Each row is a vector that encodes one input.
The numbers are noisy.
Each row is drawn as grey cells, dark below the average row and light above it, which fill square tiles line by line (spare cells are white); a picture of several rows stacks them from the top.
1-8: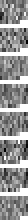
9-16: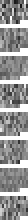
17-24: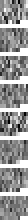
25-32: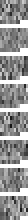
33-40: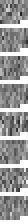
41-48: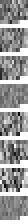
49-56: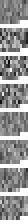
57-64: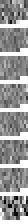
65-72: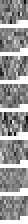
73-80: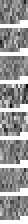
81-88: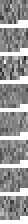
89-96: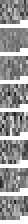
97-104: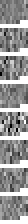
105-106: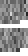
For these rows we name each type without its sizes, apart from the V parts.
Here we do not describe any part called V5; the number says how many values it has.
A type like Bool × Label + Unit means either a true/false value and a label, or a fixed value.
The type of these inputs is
List(Line) × V5.
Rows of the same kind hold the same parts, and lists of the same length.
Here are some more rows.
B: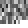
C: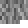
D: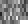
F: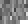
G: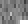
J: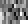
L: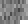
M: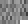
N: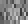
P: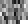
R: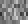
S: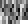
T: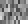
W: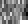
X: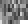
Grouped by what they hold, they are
B, M, N, T
C, D, F, G
J, L, P, W, X
R, S

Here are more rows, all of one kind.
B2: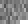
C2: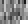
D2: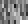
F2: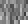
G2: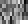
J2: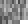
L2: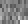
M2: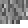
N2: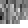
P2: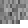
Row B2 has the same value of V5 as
F2, G2, L2 and N2.
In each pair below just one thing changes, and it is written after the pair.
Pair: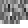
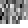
the value of V5
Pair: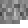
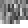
the value of V5
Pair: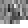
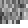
the value of V5
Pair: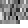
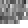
the value of V5
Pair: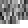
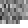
the place on the line in item 1 of the list
